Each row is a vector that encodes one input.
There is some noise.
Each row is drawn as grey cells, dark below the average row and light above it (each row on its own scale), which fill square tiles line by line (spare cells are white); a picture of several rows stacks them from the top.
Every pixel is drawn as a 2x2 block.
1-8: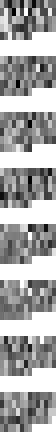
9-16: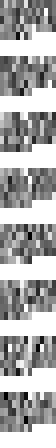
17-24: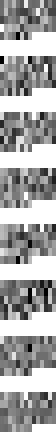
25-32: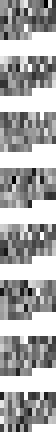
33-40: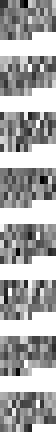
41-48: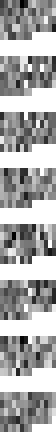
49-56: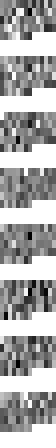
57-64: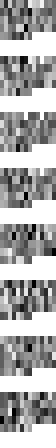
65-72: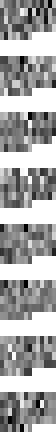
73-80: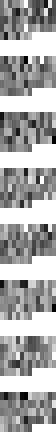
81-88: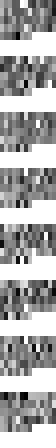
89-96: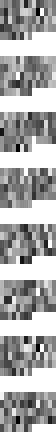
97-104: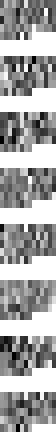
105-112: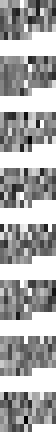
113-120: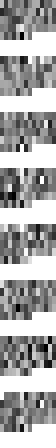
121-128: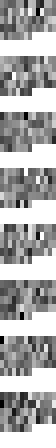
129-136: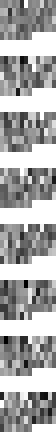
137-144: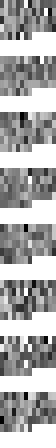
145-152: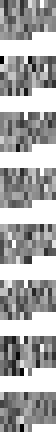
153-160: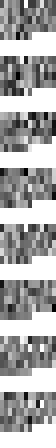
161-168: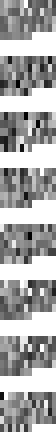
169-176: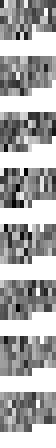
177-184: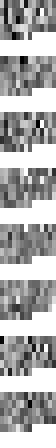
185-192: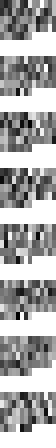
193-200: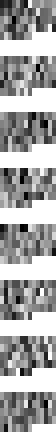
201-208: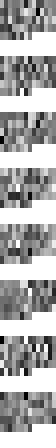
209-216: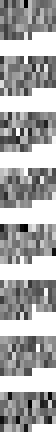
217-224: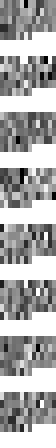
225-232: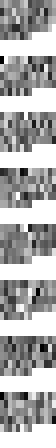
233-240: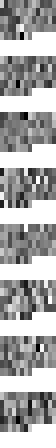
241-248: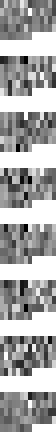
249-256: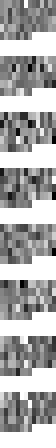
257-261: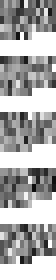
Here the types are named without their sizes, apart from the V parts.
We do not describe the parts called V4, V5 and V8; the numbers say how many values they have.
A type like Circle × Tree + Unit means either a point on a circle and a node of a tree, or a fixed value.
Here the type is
(Label + Tree) × (Line + V4) + V5 × V8.
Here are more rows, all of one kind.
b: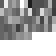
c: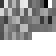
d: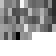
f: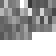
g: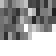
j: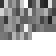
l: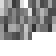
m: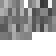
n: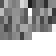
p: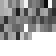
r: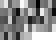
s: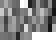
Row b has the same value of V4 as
f and r.
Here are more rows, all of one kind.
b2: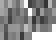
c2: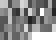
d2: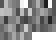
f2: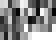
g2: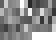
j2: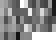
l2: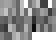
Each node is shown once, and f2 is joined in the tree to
c2.
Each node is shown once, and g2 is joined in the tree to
d2.
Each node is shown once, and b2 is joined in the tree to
j2 and l2.
